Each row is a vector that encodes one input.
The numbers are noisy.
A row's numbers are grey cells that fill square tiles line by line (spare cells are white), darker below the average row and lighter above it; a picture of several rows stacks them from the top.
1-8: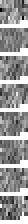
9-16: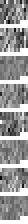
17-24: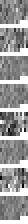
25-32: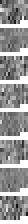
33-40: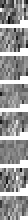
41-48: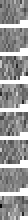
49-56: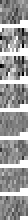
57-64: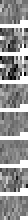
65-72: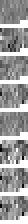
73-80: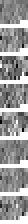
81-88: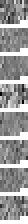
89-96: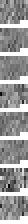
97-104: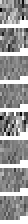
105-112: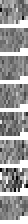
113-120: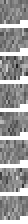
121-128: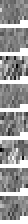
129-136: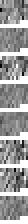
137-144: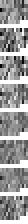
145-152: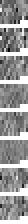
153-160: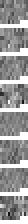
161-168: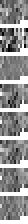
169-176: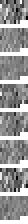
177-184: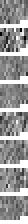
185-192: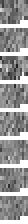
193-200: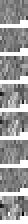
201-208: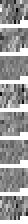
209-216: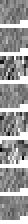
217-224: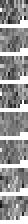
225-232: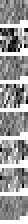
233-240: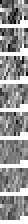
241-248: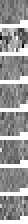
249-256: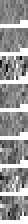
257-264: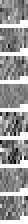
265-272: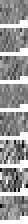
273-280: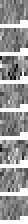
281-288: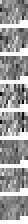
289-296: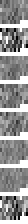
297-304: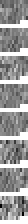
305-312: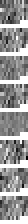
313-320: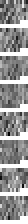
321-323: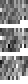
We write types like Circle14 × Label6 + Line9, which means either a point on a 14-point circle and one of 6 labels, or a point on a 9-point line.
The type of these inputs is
Line5 × (Tree8 + Unit).
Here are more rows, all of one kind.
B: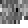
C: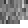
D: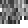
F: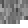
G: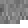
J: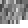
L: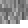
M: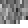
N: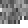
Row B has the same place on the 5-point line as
F and J.
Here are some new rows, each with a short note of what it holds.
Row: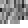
a point on a 5-point line
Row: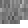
a point on a 5-point line
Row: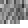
a point on a 5-point line
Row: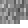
a point on a 5-point line and a node of an 8-node tree
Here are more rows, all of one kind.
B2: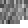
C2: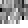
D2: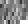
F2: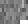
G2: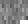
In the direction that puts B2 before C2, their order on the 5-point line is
F2, B2, G2, C2, D2.
